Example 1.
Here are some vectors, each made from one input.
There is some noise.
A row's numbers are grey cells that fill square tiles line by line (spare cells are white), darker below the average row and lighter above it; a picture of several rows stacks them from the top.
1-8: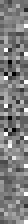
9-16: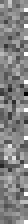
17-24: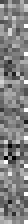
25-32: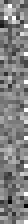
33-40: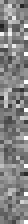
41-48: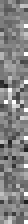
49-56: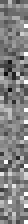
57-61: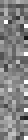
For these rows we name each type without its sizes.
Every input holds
either a point on a line, or four true/false values.
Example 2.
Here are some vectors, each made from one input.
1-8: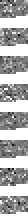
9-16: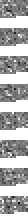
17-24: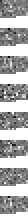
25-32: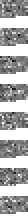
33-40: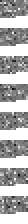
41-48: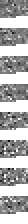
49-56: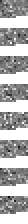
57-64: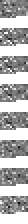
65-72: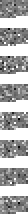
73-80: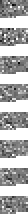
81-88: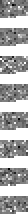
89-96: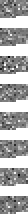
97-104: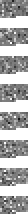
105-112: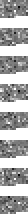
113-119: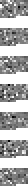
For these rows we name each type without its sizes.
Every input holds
a list of points on a line.
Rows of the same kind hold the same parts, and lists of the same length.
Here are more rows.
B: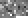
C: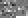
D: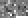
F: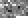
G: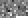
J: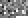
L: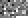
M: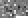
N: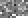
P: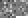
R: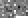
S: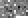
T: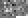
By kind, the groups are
B, D, F, G, M, R, S
C, N, P, T
J, L

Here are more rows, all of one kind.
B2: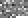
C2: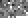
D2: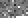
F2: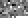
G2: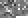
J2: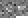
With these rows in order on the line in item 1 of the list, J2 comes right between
B2 and D2.
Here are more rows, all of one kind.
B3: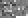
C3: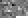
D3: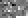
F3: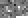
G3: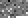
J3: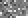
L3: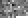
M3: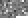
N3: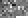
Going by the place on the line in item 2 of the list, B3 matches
D3 and F3.
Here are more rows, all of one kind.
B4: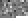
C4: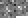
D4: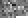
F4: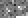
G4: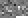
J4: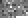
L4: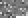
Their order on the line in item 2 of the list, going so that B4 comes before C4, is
L4, B4, J4, G4, D4, F4, C4.
